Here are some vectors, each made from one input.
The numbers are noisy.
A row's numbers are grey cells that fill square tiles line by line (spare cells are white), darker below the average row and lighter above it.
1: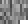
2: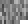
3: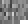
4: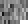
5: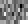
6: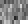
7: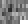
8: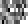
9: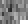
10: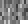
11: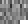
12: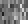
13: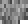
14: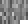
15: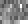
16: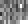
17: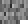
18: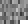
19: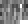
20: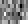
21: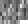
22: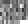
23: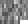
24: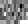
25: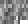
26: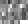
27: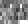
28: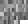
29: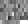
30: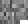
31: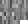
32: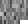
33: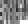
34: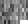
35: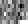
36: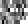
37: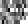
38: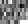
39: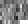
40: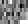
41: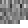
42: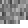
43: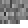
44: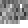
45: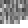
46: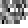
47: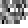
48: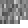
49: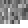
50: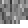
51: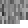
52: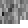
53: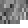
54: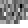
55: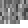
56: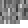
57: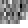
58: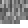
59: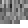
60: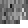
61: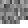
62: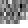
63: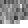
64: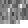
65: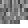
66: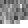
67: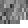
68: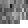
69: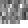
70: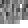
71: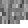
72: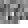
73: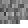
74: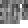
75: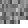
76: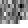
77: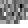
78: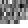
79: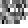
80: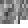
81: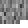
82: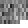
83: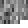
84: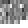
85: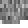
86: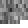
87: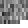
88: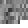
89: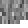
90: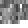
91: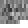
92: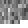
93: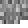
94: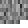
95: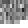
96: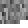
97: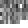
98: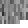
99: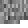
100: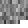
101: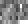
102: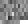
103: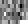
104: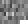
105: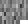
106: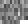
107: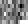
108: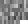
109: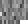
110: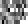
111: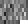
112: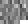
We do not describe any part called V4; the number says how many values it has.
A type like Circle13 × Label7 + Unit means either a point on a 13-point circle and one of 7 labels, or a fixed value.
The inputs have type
List3(Bool × V4).
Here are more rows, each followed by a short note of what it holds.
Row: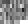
a list of two items
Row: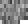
a list of three items
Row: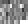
a list of two items
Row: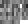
a list of two items
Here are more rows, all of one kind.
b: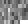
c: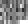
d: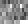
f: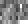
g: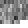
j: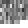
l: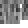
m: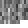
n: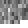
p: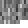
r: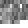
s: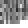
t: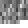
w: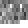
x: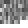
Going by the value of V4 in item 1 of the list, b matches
m, n, p and t.
